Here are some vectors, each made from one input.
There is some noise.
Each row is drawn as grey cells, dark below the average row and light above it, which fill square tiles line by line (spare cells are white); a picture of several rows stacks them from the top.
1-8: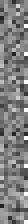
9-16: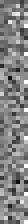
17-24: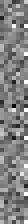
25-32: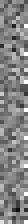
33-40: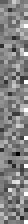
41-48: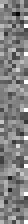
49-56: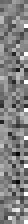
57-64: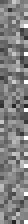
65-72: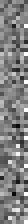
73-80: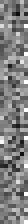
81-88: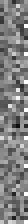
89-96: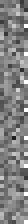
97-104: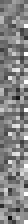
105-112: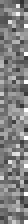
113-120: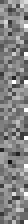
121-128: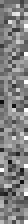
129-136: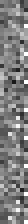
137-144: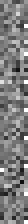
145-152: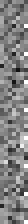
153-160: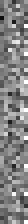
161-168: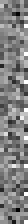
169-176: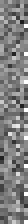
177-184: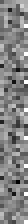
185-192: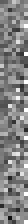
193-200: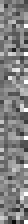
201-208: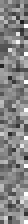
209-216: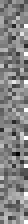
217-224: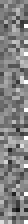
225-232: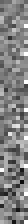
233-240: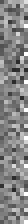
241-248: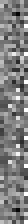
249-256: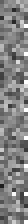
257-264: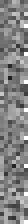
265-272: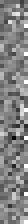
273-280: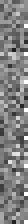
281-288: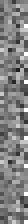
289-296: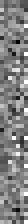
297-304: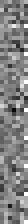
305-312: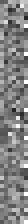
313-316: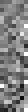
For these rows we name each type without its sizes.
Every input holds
a list of points on a circle.
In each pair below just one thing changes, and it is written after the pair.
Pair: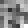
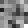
the place on the circle in item 1 of the list
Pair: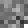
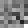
the place on the circle in item 1 of the list
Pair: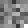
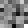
the place on the circle in item 1 of the list
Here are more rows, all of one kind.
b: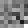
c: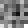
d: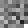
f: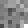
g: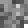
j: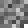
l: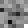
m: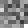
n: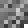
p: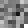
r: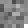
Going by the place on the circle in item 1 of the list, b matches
d and m.
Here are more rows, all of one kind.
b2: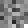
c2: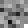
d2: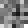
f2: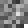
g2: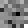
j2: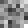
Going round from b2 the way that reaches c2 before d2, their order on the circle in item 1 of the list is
b2, j2, c2, g2, d2, f2.
